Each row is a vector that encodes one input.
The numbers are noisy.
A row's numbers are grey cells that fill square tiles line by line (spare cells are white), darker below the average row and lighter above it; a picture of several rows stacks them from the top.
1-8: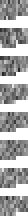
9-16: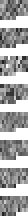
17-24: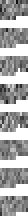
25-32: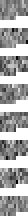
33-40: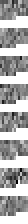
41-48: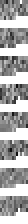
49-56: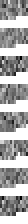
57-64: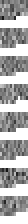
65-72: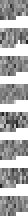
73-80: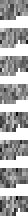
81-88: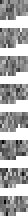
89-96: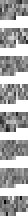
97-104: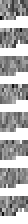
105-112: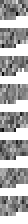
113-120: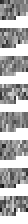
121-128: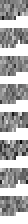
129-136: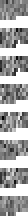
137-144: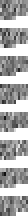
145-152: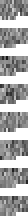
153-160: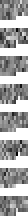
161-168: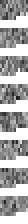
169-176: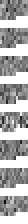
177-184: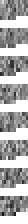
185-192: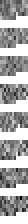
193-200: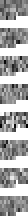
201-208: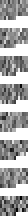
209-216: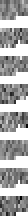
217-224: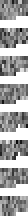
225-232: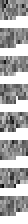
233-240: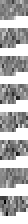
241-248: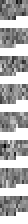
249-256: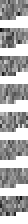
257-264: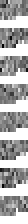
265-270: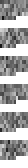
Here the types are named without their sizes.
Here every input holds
a node of a tree, together with either a node of a tree, or a list of points on a line.
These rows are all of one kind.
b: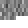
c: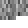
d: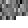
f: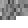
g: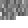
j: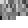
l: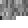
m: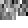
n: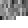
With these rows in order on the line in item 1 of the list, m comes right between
f and l.
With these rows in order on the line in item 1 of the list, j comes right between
f and n.
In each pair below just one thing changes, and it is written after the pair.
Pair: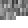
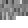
the node of the tree
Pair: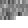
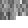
the node of the tree
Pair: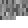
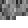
the node of the tree
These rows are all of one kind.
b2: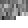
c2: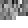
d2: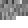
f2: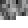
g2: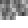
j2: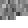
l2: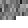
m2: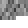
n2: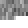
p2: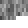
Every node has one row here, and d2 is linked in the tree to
c2 and n2.
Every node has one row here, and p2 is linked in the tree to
b2 and j2.
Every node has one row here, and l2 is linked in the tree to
f2 and g2.
